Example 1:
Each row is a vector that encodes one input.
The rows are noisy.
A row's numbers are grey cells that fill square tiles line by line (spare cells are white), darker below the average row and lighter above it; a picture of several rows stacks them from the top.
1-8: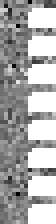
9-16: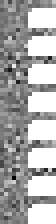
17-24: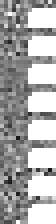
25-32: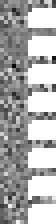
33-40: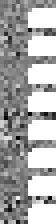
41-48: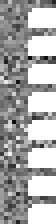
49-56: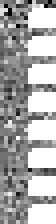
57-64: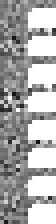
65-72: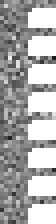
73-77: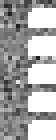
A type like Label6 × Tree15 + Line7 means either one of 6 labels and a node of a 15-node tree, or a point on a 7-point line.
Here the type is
Tree10 + Unit.
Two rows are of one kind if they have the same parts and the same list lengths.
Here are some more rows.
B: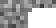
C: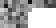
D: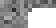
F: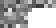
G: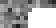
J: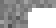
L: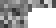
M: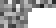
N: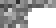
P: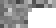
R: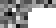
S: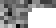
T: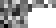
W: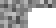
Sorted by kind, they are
B, C, D, F, G, J, M, N, P, R, S, W
L, T

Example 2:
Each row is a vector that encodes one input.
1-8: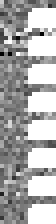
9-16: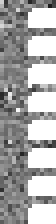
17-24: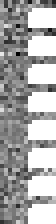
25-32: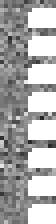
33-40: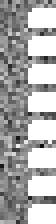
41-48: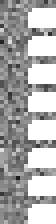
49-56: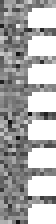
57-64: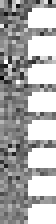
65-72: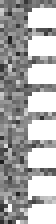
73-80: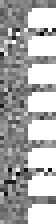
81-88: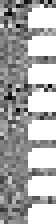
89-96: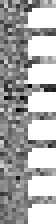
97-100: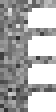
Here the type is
Tree9.
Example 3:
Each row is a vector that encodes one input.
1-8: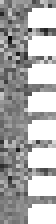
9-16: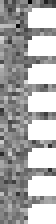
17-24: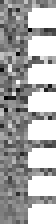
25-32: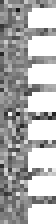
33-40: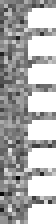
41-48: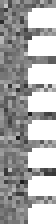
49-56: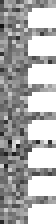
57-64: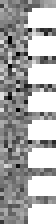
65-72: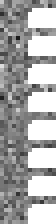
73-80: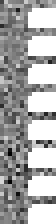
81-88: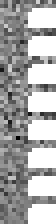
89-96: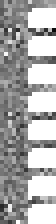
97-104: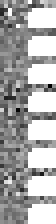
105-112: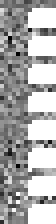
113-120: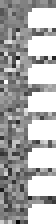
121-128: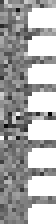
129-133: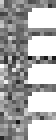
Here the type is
Tree9.
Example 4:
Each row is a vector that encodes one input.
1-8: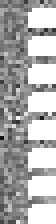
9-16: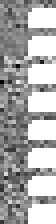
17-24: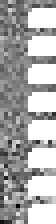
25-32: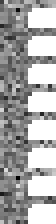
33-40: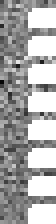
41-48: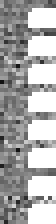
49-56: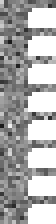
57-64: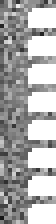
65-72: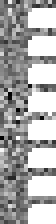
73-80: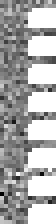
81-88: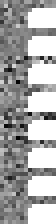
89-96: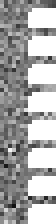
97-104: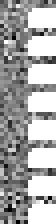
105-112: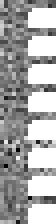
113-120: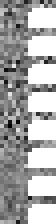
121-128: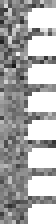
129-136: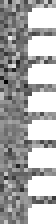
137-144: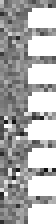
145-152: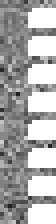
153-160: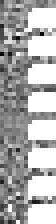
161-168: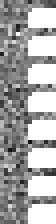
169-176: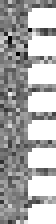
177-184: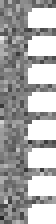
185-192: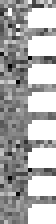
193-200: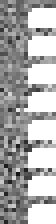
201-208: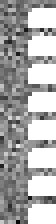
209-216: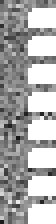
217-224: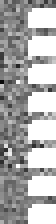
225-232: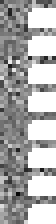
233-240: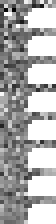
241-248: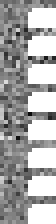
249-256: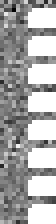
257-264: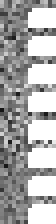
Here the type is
Tree10.
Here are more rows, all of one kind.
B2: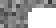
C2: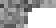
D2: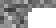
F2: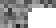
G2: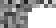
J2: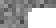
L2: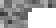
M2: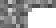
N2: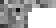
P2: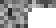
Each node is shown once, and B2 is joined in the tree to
F2, J2, L2 and M2.
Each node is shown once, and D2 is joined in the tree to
J2.
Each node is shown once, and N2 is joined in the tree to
P2.
